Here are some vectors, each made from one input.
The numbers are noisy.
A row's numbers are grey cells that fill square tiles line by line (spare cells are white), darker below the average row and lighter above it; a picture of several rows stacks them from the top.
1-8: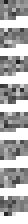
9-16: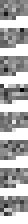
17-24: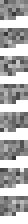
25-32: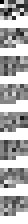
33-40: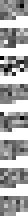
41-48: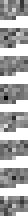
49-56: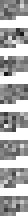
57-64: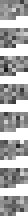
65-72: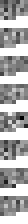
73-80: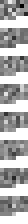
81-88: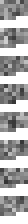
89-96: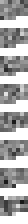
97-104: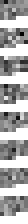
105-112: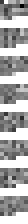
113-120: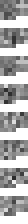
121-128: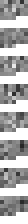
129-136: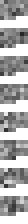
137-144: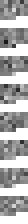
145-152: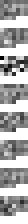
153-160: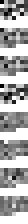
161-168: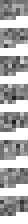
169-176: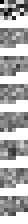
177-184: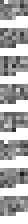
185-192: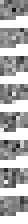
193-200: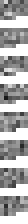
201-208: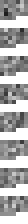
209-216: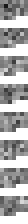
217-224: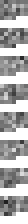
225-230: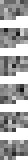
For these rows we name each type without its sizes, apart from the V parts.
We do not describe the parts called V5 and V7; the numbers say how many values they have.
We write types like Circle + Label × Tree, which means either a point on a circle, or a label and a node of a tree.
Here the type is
(Bool × Circle + V5) × V7 + Unit.
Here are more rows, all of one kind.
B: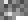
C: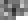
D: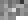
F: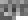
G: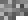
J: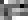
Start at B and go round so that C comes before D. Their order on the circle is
B, F, C, G, D, J.
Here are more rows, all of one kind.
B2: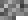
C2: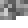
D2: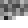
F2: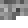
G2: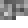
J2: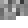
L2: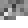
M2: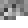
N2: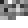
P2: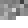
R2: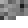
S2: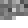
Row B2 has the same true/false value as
D2, N2 and S2.
